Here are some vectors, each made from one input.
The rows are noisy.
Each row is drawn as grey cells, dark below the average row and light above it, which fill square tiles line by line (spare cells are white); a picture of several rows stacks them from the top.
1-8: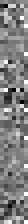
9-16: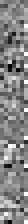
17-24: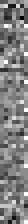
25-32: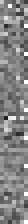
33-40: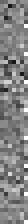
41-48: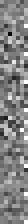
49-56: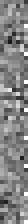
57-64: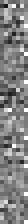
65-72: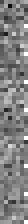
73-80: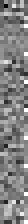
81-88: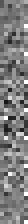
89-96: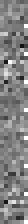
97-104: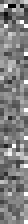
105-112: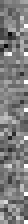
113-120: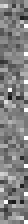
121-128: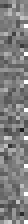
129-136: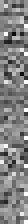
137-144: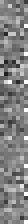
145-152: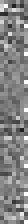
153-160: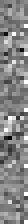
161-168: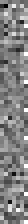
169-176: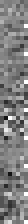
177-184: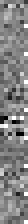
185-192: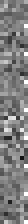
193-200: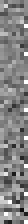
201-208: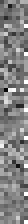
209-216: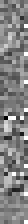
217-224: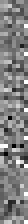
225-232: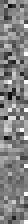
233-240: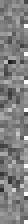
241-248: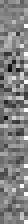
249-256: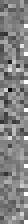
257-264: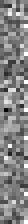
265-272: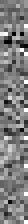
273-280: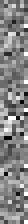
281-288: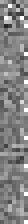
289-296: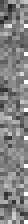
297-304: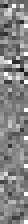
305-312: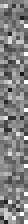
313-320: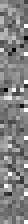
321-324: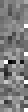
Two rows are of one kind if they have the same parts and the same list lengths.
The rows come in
3 kinds.
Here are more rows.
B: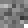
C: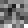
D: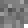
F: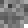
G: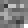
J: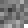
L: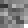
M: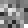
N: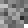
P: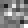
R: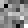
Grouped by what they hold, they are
B, C, D, F, G, J, L
M, N, P
R

